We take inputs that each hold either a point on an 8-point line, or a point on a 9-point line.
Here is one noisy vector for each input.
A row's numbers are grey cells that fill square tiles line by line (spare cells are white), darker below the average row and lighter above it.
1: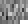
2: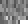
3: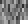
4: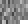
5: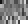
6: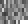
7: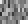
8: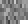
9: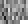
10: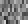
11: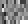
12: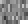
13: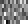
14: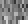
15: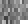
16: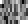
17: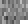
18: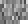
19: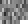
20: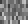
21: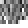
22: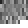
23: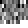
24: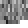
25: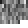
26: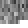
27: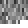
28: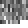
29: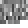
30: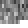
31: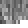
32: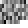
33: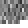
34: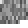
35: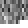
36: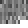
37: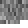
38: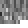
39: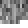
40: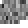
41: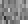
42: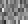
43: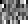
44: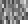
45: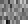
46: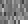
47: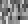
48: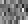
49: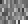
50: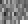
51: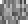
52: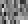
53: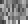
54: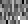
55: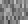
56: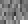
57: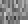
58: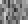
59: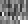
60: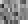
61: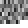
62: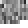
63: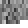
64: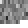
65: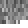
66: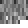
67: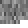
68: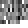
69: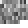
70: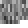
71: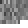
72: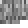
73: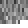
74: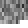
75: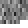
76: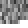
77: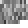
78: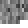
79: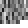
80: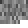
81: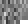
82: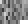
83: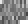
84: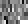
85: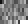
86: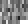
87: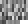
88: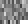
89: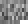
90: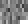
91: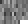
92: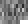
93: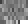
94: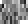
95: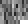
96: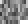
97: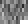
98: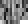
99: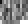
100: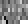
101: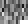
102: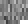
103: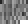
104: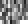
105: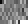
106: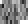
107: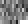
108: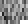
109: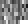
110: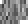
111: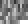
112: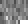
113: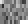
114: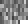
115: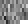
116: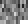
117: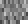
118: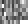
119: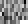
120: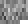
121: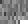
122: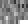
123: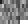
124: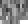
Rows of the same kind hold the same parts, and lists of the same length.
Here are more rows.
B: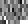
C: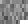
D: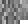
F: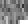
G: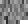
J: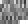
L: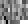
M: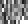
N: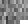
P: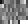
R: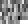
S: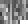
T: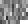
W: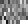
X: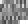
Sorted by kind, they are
B, F, M, P, R, S
C, D, G, J, L, N, T, W, X

